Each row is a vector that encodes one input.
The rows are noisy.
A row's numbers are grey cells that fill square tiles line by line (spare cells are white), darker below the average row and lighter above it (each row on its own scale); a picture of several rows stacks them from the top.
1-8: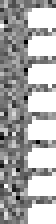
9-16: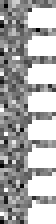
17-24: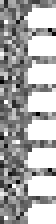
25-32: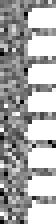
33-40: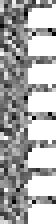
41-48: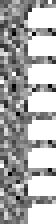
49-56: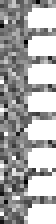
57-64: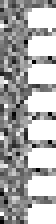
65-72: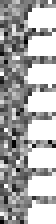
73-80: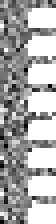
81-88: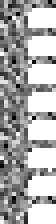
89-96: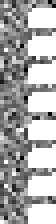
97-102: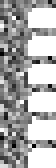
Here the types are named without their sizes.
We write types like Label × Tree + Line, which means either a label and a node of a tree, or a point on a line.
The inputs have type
Circle + Line × Line.
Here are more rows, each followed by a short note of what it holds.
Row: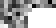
a point on each of two lines
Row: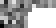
a point on a circle
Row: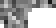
a point on each of two lines
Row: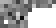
a point on a circle
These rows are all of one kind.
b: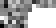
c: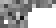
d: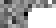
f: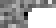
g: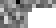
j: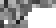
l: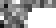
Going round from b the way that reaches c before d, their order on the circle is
b, j, c, g, d, f, l.
